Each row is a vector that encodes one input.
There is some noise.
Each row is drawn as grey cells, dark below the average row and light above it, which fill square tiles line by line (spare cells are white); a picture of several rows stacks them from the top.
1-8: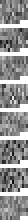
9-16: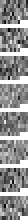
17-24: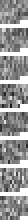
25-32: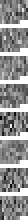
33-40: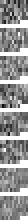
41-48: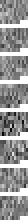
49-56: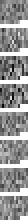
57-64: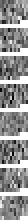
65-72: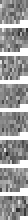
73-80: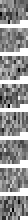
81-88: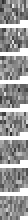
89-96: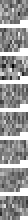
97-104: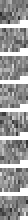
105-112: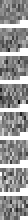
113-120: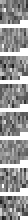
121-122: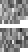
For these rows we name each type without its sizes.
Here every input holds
a true/false value, together with either a point on a circle, or a fixed value.
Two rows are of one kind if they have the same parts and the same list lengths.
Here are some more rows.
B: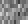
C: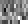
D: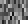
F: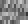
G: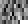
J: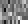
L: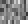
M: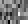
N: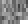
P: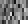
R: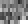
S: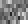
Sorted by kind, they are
B, F, L, M, N, R, S
C, D, G, J, P

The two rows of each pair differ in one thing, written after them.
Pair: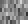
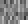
the place on the circle
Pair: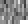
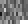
the true/false value
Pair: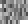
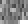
the true/false value
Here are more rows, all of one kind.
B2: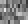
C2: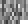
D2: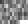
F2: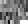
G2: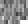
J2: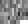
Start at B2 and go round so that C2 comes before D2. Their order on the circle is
B2, G2, F2, C2, D2, J2.
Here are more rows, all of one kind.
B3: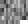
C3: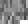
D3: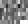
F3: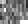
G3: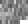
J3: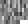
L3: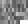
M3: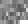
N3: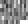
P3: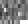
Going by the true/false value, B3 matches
C3, G3, J3 and N3.
